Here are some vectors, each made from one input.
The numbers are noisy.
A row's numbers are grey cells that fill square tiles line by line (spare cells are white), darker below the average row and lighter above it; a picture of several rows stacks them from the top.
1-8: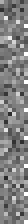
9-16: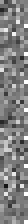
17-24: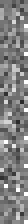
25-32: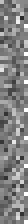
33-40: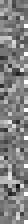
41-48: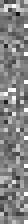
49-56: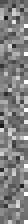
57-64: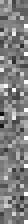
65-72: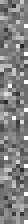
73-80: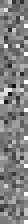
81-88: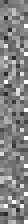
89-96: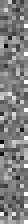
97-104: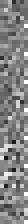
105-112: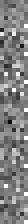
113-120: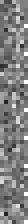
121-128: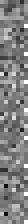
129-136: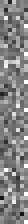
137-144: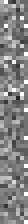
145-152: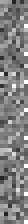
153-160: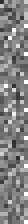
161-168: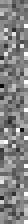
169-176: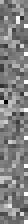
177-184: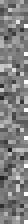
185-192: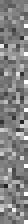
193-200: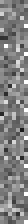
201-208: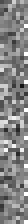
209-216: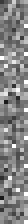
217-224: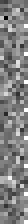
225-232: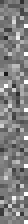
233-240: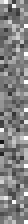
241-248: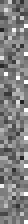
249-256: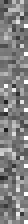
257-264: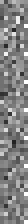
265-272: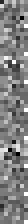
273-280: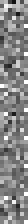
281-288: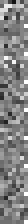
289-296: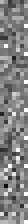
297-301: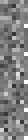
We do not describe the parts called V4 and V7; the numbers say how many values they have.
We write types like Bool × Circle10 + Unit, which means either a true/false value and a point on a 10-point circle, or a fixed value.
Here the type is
Bool × Circle10 + (Line9 + V4) × V7.
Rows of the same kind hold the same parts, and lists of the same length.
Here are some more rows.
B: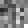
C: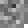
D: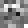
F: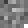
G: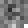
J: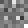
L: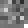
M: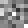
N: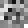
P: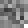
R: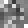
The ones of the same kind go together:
B, C, F, G
D, N, R
J, L, M, P

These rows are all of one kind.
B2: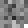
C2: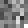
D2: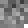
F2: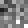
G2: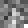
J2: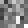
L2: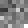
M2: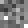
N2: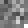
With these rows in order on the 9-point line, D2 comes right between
B2 and M2.
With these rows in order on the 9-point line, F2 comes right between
J2 and L2.
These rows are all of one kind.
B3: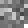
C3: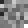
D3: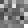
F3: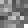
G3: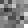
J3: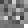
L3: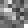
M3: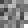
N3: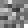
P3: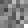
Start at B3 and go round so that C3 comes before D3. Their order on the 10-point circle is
B3, J3, P3, F3, M3, C3, G3, D3, L3, N3.
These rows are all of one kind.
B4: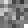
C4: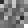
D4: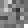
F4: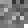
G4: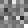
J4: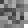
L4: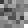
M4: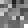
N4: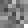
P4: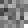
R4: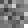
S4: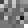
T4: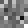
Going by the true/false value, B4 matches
D4, F4 and M4.
